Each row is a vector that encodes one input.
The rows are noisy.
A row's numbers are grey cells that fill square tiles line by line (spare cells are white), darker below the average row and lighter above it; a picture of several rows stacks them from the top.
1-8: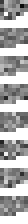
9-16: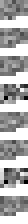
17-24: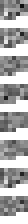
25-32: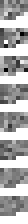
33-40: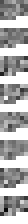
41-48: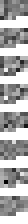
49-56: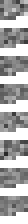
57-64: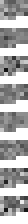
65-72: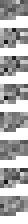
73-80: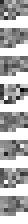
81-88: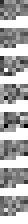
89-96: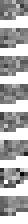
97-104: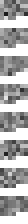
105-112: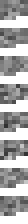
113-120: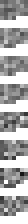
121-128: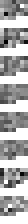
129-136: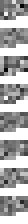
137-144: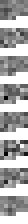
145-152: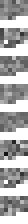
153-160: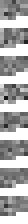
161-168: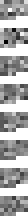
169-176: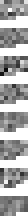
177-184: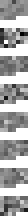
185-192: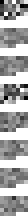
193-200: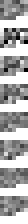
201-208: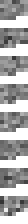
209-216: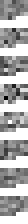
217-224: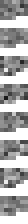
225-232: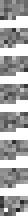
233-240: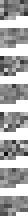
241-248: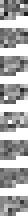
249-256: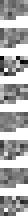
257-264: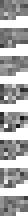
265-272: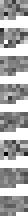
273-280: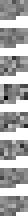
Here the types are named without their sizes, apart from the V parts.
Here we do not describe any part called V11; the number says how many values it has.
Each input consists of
a list of items, each a point on a line and a value of V11.
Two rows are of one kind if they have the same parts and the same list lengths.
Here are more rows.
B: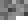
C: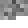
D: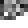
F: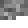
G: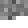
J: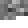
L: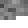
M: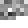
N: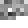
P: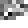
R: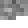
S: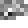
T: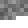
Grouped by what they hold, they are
B, D, F, J, L, T
C, G, R
M, N, P, S

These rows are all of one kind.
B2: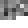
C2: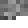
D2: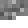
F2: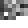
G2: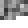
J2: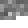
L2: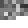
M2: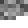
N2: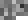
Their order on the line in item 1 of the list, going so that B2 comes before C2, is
N2, D2, L2, M2, J2, B2, G2, C2, F2.
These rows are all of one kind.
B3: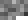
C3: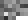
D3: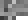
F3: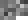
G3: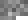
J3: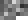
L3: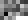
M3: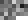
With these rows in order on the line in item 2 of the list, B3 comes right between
J3 and M3.
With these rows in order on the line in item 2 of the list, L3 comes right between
G3 and M3.
